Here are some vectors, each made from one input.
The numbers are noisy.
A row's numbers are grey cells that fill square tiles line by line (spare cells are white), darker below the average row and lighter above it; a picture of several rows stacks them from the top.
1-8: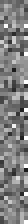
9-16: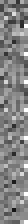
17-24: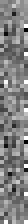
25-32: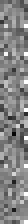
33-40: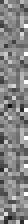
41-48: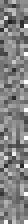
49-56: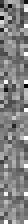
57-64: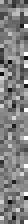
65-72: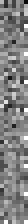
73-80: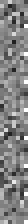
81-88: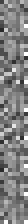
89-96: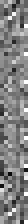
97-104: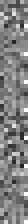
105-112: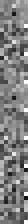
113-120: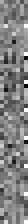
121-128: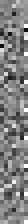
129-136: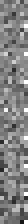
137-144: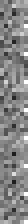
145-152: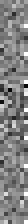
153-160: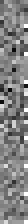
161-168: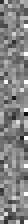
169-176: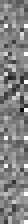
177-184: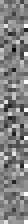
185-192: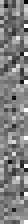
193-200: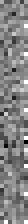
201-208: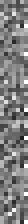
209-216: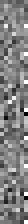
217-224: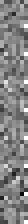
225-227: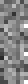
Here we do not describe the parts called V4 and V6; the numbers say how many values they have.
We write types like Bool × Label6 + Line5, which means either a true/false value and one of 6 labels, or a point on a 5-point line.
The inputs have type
List2(Line5) + V4 × V6.
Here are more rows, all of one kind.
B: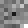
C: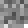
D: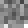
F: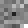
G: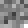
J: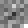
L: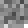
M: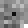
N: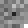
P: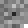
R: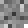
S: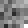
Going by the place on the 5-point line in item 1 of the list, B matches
F, J, N and P.
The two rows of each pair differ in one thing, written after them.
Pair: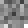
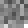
the place on the 5-point line in item 2 of the list
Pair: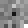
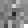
the place on the 5-point line in item 2 of the list
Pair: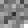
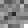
the place on the 5-point line in item 2 of the list
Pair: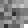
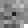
the place on the 5-point line in item 1 of the list
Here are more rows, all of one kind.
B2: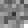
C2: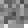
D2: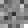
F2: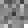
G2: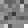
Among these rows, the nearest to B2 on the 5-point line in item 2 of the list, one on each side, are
C2 and F2.
